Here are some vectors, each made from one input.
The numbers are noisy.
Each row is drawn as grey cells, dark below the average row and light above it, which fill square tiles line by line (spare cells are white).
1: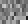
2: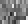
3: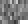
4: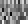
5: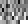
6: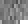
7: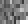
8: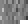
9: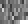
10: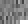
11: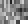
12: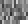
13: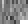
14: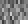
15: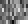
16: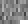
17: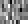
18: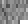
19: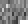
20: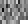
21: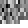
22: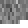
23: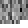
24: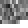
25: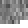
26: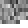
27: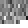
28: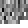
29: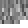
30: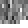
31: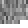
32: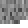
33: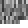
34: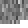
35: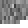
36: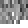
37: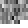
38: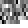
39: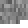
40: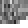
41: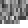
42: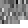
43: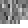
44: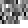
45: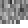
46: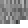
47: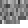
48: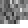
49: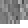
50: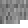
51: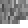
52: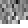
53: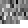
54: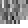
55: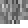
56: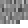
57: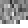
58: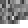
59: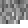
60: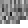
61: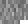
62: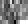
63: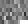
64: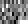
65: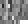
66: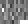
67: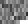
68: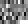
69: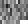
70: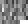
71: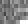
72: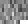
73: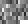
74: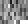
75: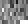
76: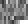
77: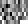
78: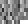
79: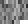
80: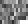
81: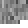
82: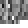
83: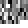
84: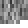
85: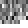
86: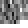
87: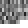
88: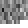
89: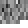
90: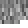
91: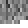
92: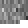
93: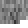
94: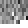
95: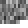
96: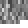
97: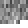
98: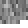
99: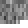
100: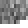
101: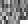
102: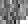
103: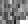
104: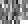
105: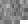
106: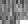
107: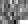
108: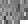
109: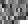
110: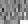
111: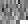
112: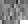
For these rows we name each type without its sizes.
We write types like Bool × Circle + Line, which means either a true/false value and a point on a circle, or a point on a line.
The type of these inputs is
(Bool × Bool × Bool + Line) × Line.
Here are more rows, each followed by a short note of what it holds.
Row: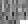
a point on a line and three true/false values
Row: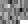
a point on each of two lines
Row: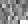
a point on each of two lines
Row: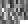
a point on a line and three true/false values
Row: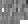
a point on a line and three true/false values
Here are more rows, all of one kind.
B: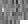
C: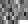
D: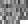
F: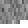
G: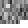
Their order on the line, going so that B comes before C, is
G, F, B, D, C.
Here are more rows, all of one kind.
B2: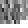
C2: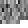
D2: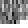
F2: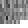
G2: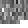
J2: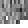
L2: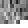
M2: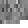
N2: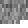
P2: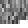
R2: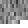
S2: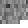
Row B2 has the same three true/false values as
C2, F2, M2 and R2.
